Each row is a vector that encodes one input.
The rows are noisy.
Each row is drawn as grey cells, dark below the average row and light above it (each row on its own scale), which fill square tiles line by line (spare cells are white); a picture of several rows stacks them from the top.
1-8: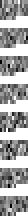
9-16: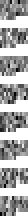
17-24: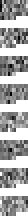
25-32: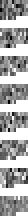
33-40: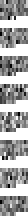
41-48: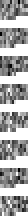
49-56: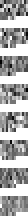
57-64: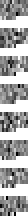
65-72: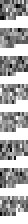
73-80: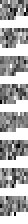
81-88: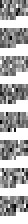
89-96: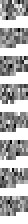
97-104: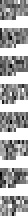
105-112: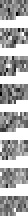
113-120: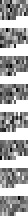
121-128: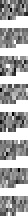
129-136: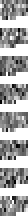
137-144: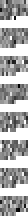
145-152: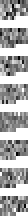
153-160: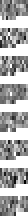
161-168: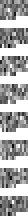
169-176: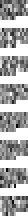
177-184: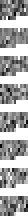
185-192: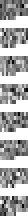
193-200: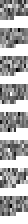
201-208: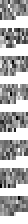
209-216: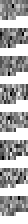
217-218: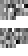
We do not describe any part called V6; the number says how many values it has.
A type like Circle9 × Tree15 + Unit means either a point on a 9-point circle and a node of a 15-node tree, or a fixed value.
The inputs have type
Bool × Bool × Bool × (Circle10 + V6) + Unit.
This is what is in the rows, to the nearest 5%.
About 5% of them hold a fixed value. The rest hold three true/false values, together with either a point on a 10-point circle, or a value of V6.
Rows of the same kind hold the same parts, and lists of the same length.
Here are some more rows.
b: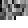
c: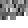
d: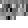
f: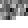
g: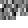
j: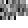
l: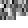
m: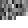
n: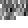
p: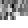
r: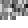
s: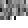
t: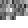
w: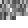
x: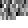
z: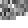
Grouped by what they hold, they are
b, c, f, g, m, t, x
d, l, n, p, r, w, z
j, s

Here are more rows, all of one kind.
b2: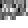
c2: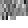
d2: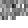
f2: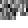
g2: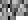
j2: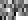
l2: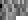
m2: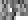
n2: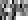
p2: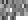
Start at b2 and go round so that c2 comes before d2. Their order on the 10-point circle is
b2, f2, c2, j2, l2, n2, d2, g2, m2, p2.
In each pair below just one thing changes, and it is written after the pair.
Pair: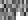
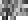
one of the three true/false values
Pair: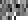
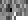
the value of V6
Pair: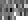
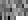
the value of V6
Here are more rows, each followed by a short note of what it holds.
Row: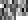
three true/false values and a value of V6
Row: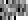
a fixed value
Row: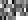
a point on a 10-point circle and three true/false values
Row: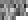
a point on a 10-point circle and three true/false values
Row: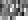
a point on a 10-point circle and three true/false values
